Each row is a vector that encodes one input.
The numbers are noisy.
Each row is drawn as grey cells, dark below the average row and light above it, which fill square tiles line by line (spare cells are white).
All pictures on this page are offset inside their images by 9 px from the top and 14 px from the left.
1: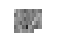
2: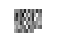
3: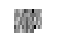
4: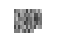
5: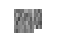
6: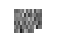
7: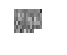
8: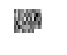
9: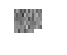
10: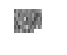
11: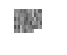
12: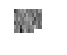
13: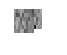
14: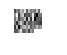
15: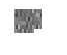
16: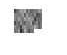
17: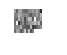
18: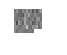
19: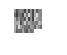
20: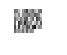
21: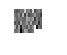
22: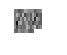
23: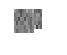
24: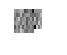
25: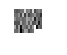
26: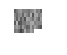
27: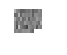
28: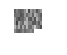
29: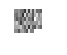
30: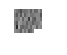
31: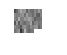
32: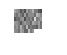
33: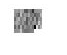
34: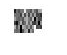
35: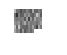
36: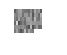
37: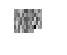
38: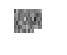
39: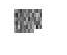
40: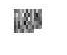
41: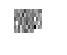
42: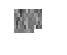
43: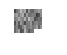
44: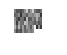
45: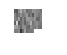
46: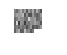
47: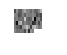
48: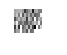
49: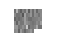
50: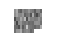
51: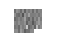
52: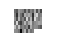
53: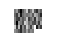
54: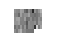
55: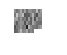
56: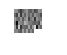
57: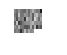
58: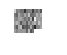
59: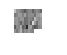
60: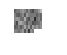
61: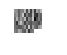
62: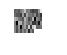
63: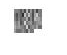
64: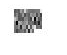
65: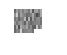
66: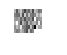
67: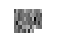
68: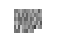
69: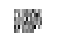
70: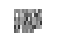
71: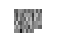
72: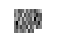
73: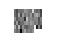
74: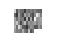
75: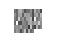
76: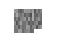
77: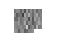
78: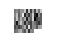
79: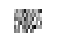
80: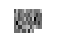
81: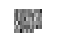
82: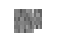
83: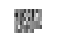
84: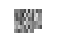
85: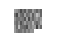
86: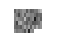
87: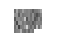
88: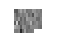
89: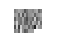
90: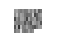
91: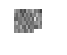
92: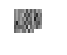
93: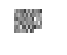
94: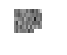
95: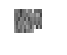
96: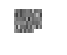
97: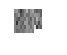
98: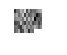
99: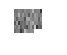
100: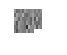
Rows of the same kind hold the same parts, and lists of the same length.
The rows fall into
3 kinds.
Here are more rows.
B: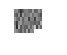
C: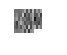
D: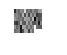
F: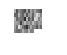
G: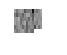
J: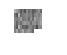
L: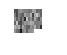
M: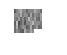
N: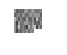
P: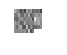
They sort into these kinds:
B, C, F, G, J, N
D, L, M
P

